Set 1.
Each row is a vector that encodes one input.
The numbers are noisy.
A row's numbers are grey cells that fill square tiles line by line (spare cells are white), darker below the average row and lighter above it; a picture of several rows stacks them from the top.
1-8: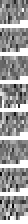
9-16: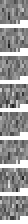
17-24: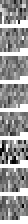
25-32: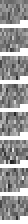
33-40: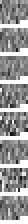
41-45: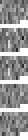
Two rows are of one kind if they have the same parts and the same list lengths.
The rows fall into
3 kinds.
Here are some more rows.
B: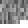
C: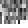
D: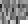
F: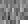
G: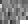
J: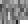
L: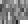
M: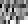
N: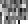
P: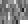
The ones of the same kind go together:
B, F, G
C, N
D, J, L, M, P

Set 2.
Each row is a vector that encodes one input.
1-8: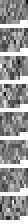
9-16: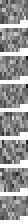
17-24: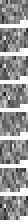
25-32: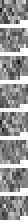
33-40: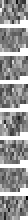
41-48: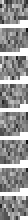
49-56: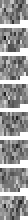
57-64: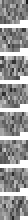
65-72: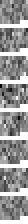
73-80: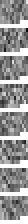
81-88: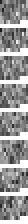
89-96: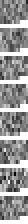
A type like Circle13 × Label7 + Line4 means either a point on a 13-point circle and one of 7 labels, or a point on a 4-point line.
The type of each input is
Bool × Label4.
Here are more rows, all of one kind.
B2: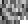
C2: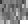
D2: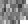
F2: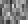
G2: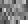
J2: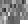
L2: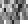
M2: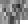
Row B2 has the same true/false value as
F2 and G2.
